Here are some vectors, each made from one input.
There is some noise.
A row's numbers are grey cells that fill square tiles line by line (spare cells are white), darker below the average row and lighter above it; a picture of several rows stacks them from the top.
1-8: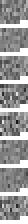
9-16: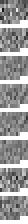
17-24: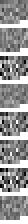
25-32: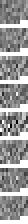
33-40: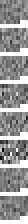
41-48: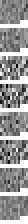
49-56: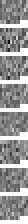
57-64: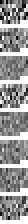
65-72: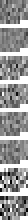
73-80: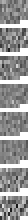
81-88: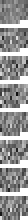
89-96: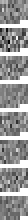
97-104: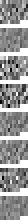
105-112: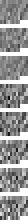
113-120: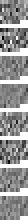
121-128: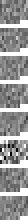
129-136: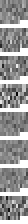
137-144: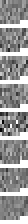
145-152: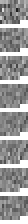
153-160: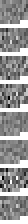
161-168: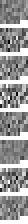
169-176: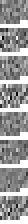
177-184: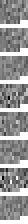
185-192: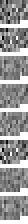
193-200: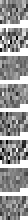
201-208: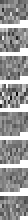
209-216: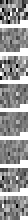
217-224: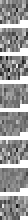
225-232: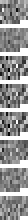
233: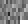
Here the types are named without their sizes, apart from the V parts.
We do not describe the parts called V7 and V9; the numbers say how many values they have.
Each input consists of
either a value of V7 and a value of V9, or a list of points on a line.
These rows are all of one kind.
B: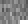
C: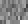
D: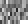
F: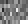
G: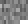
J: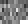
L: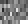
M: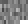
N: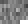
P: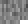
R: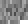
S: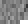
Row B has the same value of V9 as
C, F, G and L.
